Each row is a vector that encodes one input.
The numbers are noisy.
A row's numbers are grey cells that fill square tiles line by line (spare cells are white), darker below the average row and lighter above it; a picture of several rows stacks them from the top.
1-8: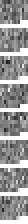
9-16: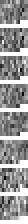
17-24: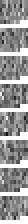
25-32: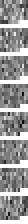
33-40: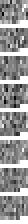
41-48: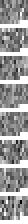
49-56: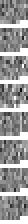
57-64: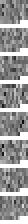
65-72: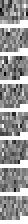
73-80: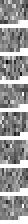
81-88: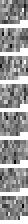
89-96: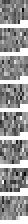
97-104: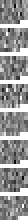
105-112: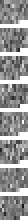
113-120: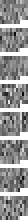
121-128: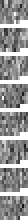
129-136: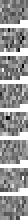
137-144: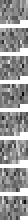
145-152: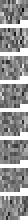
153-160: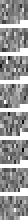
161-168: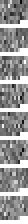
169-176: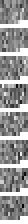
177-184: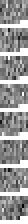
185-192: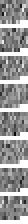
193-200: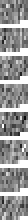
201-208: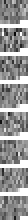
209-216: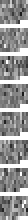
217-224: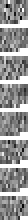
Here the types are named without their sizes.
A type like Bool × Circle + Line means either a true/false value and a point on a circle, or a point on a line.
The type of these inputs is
(Bool × Bool × Bool + Line) × Tree × Tree × (Tree + Unit).
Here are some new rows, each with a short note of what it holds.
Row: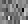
a point on a line and a node of each of three trees
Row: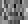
a point on a line and a node of each of three trees
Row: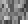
a node of each of three trees and three true/false values
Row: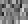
a node of each of three trees and three true/false values
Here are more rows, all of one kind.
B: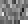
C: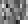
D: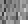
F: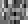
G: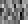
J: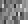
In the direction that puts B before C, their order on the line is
G, B, F, C, J, D.
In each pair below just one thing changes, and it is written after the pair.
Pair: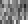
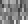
the node of one of the three trees
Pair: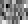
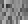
the node of one of the three trees
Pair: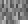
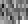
one of the three true/false values
